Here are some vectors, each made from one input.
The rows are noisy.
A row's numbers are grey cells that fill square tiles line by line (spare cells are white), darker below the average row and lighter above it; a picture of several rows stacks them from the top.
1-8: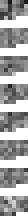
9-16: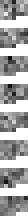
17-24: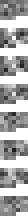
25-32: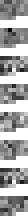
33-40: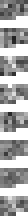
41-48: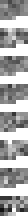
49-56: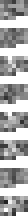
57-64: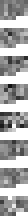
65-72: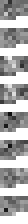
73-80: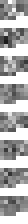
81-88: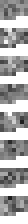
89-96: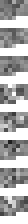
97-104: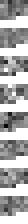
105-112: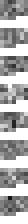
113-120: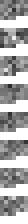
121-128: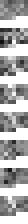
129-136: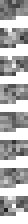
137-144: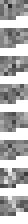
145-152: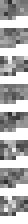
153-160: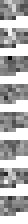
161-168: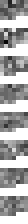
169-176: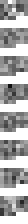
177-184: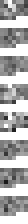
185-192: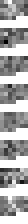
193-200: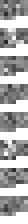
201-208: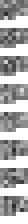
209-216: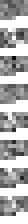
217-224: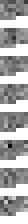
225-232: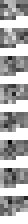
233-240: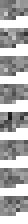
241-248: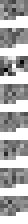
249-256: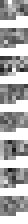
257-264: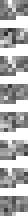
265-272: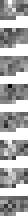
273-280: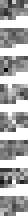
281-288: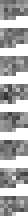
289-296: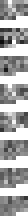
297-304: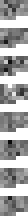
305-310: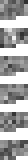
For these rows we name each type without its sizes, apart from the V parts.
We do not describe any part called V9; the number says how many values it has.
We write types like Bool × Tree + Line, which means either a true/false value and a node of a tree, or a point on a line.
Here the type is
List(Bool × V9).
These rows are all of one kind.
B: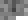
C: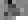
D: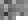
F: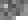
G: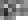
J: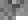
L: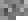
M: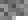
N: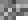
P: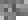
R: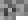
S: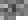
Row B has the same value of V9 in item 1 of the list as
F, M, P and S.
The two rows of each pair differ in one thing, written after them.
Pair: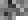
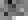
the true/false value in item 2 of the list
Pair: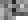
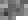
the true/false value in item 2 of the list
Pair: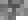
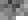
the true/false value in item 2 of the list
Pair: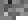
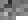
the value of V9 in item 2 of the list
